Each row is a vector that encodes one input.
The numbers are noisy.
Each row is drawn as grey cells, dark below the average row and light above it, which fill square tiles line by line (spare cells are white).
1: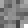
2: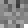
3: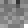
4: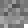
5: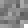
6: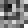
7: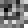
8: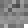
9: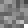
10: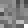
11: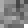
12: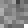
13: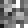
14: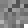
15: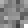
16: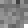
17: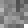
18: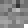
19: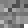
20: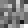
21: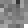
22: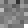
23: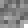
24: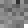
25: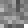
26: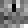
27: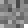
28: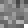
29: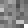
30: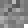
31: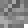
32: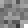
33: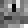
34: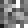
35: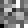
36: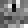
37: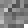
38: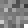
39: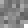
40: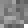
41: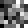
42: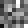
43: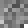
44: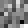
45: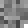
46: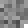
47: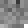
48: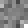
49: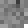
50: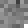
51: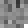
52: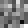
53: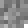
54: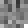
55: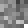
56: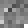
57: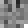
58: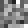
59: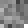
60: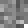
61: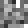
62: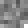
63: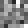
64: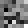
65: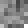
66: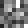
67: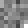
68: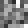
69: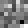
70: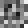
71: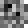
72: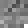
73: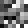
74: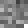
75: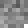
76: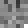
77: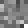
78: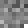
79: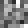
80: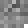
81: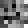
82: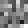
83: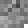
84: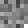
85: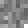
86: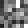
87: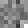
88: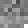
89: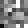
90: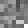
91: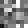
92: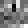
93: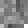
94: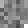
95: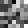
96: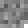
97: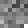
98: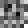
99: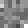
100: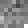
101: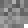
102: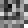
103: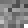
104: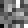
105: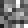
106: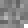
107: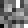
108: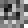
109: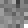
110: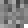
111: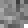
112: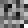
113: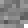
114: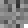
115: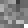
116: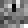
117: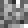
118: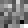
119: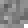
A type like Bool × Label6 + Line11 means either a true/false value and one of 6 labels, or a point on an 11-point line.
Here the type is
Bool × (Line5 + Tree8).
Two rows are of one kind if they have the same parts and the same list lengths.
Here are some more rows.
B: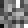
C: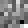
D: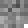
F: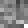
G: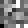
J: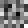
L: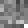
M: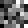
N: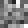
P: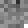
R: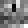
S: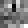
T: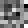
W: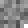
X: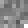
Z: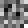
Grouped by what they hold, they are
B, C, G, M, N, R, S
D, F, J, L, P, T, W, X, Z

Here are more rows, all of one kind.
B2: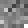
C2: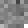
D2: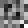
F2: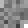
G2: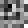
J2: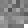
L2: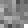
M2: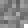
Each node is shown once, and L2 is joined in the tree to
C2 and D2.
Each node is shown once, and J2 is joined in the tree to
B2 and C2.
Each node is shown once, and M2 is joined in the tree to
C2 and F2.
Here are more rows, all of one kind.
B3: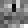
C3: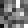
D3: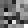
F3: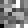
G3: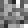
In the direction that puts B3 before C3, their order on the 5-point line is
B3, D3, G3, F3, C3.
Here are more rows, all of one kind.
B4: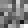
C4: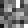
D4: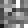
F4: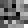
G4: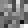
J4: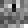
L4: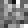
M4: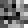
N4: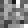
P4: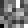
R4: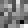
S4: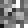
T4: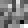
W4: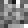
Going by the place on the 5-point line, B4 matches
G4, R4 and T4.
